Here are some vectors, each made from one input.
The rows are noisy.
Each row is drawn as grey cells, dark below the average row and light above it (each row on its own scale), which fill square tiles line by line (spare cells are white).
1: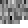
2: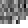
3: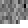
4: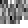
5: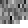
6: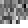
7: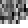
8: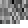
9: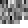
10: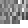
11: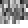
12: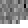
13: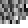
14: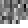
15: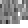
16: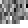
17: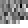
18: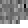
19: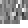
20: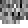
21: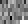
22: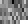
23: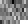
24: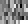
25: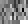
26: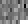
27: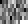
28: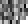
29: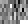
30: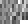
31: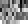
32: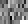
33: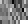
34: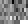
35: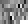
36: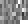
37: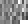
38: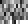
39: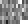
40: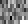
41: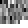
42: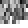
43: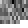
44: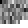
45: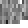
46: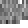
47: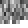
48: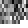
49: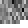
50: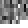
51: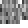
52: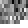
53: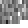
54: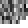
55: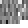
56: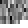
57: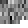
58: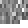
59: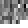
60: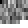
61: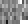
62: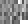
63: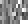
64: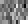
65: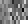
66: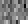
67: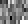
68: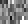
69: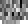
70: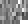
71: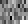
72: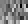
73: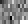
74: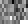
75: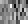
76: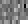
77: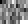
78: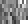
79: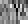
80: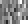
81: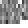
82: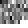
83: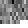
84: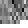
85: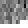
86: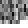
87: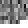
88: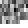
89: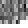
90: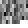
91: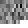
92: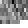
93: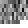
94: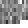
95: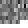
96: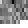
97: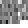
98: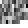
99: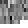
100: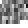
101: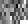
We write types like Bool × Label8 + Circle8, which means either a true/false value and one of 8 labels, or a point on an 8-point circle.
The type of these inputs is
Bool × Line5 + Tree10.
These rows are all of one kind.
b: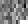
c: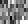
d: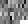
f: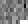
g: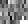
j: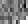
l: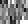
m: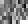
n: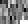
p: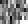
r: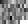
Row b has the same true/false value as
f, j and m.
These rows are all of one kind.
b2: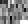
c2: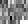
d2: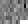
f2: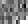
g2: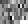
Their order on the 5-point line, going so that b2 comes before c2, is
b2, c2, d2, f2, g2.
